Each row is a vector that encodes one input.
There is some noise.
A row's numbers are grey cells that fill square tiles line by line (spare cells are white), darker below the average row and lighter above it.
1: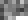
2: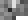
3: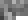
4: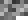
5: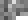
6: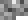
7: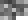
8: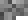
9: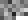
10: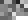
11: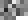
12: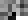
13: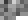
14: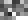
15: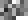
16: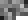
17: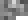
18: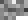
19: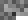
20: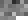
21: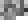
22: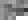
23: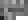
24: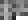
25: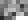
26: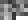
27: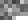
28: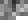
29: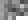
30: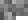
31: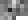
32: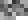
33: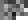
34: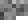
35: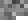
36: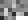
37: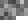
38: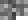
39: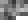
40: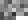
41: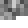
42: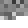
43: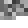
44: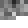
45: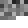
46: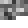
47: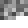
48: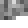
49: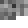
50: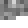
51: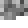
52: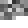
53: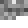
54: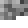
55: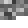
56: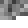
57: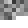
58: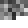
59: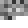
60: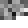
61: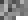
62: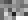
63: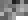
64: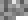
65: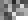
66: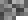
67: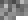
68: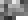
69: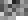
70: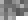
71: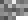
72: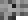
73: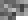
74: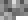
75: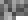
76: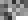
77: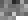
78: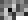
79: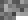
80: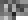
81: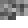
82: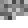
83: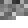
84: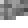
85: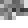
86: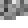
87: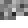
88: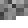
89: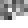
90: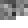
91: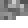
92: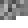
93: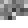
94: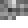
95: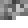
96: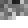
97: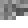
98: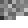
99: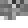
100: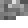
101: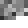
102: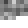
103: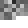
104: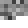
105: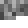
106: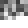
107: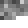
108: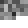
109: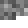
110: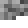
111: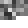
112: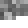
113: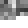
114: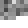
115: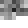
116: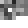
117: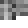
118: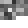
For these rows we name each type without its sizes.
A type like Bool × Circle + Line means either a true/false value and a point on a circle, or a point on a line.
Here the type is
Circle.
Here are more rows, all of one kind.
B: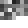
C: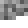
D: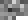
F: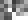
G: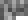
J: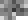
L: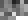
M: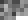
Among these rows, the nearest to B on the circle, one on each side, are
F and L.
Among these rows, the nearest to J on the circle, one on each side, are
C and F.
